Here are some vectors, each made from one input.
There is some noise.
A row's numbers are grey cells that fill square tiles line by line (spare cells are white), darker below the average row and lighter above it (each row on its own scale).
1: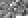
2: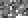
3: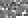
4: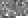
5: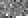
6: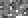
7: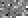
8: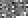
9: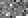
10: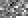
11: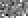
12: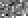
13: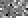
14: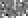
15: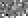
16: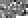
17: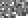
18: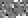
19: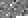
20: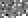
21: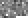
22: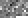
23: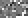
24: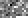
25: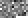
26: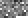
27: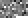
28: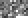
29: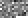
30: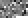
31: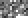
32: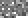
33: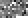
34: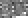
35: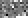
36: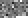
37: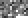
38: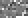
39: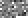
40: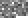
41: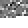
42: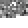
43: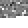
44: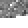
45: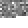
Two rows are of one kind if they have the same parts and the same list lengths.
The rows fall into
2 kinds.
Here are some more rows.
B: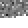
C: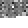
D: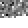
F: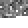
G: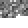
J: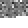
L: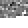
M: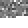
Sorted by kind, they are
B, C, D, J, L, M
F, G

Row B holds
three true/false values.
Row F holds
a fixed value.
